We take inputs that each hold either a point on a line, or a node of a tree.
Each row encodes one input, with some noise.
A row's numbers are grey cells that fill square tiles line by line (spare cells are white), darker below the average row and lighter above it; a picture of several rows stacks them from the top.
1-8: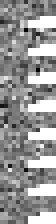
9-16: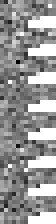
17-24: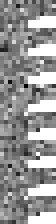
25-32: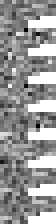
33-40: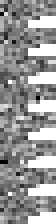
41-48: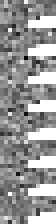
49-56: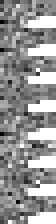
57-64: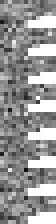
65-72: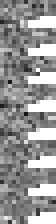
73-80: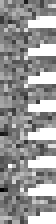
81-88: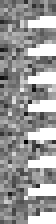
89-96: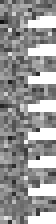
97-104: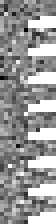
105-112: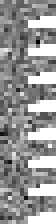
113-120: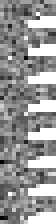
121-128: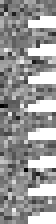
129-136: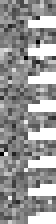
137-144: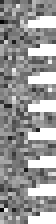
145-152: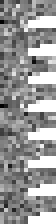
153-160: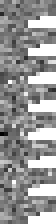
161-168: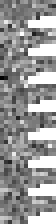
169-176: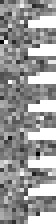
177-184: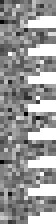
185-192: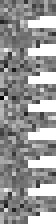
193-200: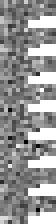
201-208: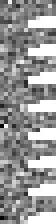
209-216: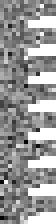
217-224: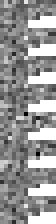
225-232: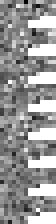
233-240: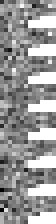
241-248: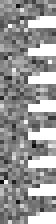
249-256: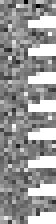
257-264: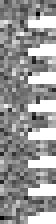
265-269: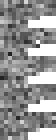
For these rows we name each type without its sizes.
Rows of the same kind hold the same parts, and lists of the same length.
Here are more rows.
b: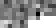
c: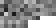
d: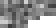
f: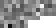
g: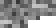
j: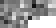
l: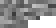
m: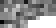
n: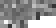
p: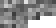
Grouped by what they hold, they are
b, c, d, f, g, l, n, p
j, m

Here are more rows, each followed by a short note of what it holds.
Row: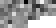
a point on a line
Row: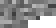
a node of a tree
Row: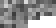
a node of a tree
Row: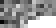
a point on a line
